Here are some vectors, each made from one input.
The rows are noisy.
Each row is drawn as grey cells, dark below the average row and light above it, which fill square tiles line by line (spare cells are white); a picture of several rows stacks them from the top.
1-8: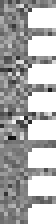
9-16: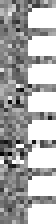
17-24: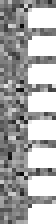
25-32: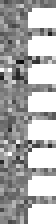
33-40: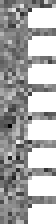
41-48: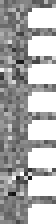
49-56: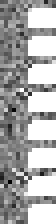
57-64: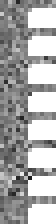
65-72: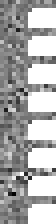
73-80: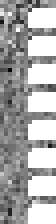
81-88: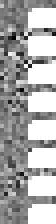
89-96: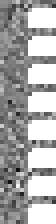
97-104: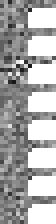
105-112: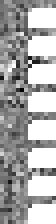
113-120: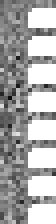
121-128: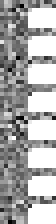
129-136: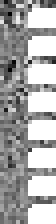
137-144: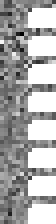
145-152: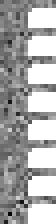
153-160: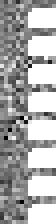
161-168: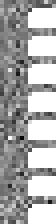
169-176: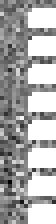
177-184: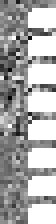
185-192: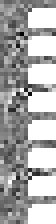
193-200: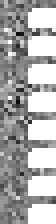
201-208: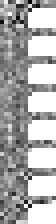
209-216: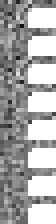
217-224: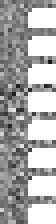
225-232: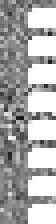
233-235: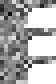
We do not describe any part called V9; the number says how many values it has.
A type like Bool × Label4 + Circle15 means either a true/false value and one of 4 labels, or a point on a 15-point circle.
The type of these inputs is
Bool × Circle8 × V9 + Unit.
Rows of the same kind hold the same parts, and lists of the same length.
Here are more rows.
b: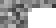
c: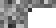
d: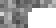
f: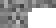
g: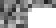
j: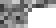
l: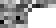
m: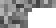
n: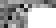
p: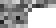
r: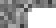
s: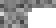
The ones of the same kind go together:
b, c, d, f, g, m, n, r, s
j, l, p

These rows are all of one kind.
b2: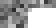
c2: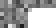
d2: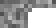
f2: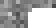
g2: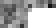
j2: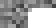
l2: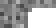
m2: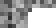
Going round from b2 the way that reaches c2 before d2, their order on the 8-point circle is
b2, f2, j2, m2, l2, c2, g2, d2.
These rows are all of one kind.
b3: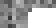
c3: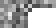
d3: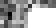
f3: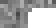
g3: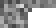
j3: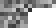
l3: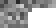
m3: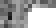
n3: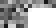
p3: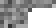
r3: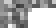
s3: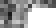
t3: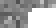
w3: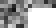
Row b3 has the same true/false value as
d3, m3, p3 and s3.
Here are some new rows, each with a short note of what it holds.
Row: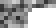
a fixed value
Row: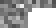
a point on an 8-point circle, a true/false value and a value of V9
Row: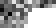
a fixed value
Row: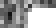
a point on an 8-point circle, a true/false value and a value of V9
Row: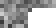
a point on an 8-point circle, a true/false value and a value of V9
